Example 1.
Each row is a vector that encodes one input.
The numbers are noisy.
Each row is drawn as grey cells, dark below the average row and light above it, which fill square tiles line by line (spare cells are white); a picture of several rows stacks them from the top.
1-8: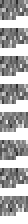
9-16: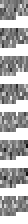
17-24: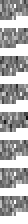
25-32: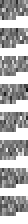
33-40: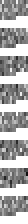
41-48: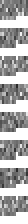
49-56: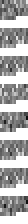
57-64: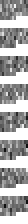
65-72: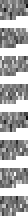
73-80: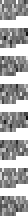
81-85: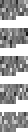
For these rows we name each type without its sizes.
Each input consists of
a label.
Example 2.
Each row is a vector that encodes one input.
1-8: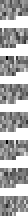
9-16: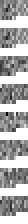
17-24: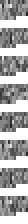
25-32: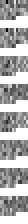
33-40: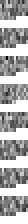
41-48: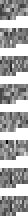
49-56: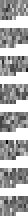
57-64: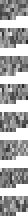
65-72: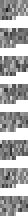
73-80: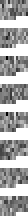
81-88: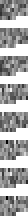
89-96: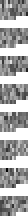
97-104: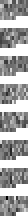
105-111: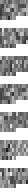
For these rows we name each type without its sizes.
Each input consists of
a label.
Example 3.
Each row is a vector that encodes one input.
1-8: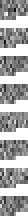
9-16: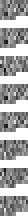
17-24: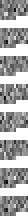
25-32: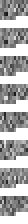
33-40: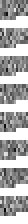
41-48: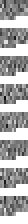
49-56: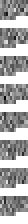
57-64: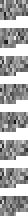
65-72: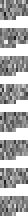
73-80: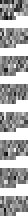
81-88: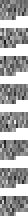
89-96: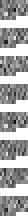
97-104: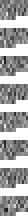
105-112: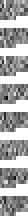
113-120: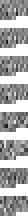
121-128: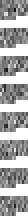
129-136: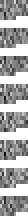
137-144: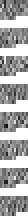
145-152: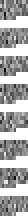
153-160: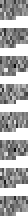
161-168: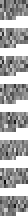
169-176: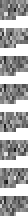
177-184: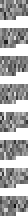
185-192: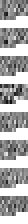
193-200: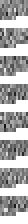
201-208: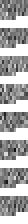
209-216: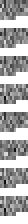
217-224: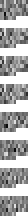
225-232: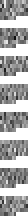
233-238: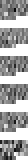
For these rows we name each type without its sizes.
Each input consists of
either a fixed value, or three true/false values.
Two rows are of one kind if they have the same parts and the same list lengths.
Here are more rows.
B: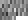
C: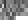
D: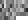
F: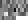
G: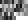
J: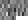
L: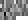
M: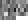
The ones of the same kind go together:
B, C, D, F, J, L, M
G

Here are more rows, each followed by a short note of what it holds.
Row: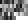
a fixed value
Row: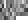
three true/false values
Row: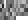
three true/false values
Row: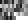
a fixed value
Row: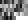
a fixed value
